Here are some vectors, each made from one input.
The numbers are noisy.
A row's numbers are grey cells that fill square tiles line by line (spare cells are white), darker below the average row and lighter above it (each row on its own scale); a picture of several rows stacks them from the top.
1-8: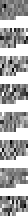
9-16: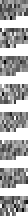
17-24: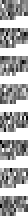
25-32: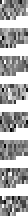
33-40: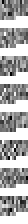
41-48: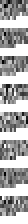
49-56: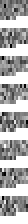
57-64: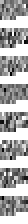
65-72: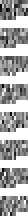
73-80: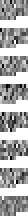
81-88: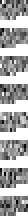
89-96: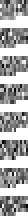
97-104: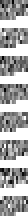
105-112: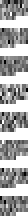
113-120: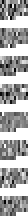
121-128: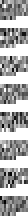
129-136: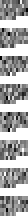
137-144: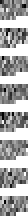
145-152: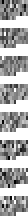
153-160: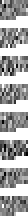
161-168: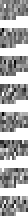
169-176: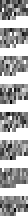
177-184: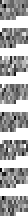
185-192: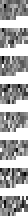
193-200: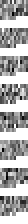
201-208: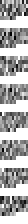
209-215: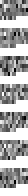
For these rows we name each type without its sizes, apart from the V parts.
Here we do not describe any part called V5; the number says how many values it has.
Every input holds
a label, together with either a point on a circle and a true/false value, or a value of V5.
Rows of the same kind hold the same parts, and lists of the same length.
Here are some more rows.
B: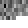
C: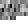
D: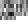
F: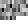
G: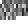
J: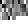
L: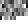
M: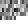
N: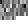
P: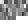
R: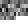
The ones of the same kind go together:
B, C, D, G, J, L, M, P, R
F, N

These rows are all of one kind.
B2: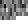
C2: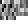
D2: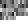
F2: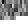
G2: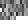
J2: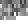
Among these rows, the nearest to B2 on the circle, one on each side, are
F2 and J2.
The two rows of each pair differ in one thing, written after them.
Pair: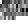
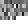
the place on the circle
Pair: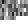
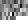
the label
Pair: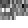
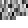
the place on the circle
